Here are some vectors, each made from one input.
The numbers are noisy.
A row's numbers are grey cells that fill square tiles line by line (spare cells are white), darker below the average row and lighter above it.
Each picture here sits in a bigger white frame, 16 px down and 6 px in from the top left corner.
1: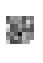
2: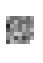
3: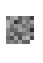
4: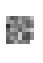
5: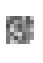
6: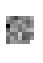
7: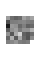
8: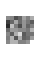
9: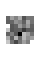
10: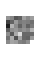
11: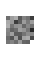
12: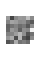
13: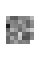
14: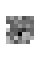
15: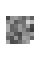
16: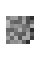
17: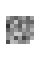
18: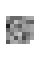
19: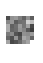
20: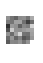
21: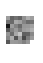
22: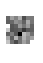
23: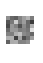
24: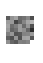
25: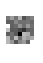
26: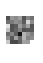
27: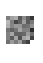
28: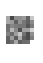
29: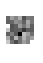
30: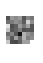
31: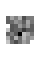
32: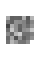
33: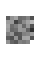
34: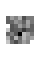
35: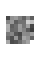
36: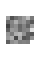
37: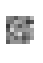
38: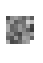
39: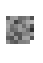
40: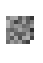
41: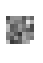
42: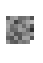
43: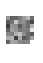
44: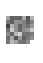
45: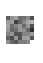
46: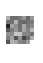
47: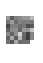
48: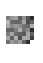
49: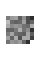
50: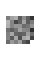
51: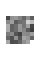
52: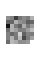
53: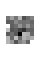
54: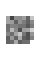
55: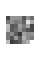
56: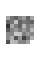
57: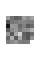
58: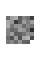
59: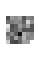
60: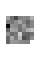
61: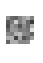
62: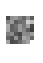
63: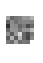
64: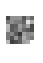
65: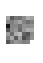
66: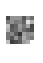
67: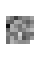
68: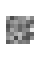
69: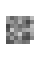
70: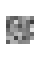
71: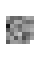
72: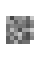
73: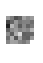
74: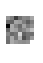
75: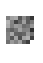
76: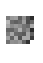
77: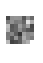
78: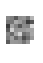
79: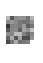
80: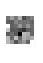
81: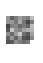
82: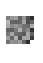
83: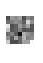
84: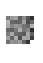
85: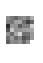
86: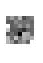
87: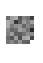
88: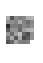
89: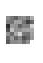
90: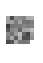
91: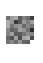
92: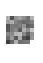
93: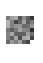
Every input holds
either one of 7 labels and a point on a 5-point line, or a point on a 9-point line.
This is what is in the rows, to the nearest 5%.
About 50% of them hold one of 7 labels and a point on a 5-point line. The rest hold a point on a 9-point line.
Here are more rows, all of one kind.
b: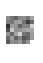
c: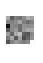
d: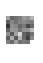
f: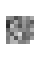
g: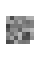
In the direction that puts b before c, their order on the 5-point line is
f, b, c, d, g.
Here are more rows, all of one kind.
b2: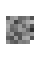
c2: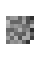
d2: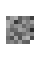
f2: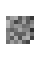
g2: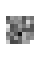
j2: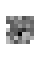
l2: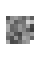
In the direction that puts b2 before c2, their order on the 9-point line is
j2, g2, l2, b2, d2, f2, c2.
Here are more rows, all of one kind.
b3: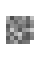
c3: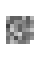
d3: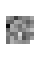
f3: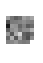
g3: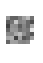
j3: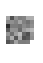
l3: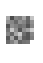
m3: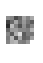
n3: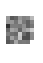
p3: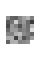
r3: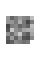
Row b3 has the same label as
c3 and l3.
